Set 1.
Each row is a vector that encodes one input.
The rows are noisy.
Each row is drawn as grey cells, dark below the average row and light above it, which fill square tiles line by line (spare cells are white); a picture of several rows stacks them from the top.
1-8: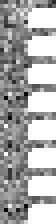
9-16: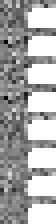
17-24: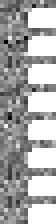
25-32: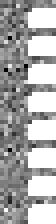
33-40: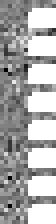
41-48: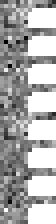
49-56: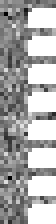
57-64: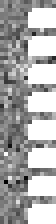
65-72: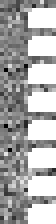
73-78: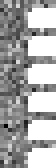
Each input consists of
either a fixed value, or a node of an 11-node tree.
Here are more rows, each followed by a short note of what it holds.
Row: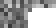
a node of an 11-node tree
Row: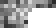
a fixed value
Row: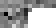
a node of an 11-node tree
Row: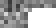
a node of an 11-node tree
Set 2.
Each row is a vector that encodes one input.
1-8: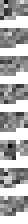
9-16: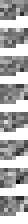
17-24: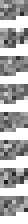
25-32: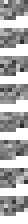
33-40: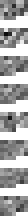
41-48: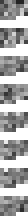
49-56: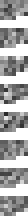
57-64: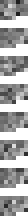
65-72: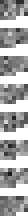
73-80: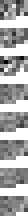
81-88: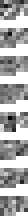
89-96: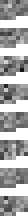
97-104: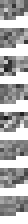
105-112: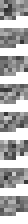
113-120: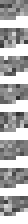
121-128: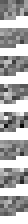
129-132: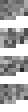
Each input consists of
three true/false values.
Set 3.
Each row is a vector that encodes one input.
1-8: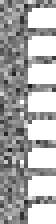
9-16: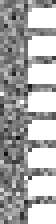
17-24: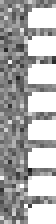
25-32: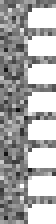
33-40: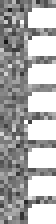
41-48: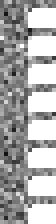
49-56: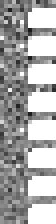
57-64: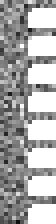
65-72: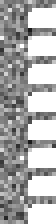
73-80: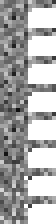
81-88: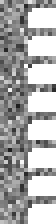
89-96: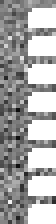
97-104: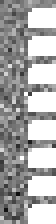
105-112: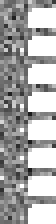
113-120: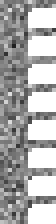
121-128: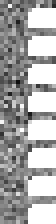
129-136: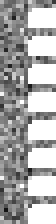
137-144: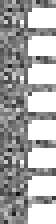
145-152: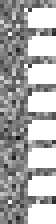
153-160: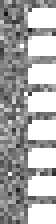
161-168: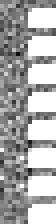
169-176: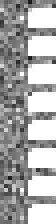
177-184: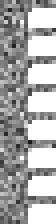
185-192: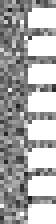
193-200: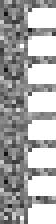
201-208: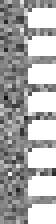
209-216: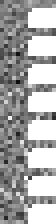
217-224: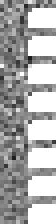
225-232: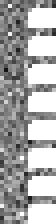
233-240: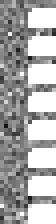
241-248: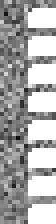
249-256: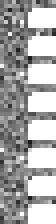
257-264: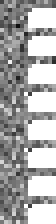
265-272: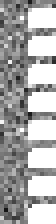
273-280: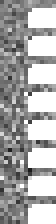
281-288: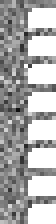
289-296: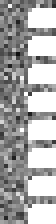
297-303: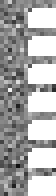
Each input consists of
a node of a 16-node tree.
